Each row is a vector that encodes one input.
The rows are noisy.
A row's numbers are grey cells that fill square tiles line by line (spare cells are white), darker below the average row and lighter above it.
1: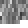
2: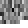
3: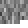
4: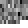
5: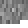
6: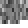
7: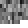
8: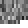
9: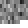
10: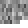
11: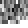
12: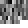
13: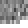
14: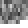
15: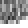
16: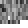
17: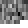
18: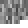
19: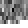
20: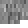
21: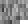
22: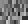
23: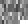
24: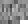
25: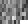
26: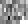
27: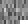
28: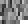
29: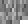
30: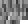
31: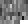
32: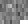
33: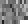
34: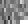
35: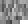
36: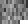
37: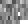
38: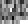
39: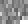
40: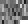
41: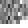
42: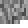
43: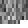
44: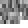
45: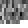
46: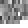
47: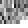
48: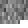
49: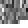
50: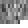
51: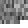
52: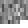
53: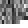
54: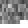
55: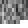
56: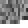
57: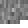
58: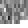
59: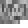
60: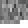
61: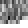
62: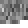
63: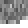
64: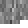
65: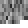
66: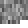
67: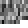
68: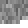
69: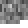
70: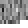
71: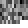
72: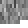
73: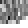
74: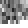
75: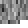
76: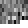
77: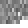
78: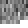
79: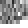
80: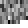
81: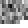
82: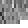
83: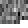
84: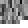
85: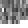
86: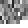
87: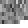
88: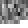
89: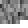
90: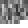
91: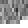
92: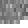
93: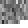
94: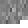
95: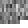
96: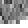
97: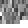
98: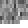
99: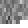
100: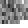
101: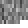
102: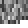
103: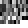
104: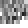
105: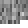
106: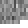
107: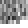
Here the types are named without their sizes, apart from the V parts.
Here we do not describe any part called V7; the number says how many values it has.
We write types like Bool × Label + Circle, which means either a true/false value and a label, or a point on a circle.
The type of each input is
(Circle + Unit) × V7 + Line.
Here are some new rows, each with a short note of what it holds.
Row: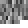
a point on a line
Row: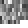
a point on a circle and a value of V7
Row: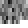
a point on a line
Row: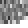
a point on a circle and a value of V7
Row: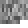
a value of V7
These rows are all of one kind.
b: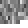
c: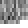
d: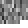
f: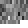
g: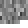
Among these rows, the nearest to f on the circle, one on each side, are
d and g.
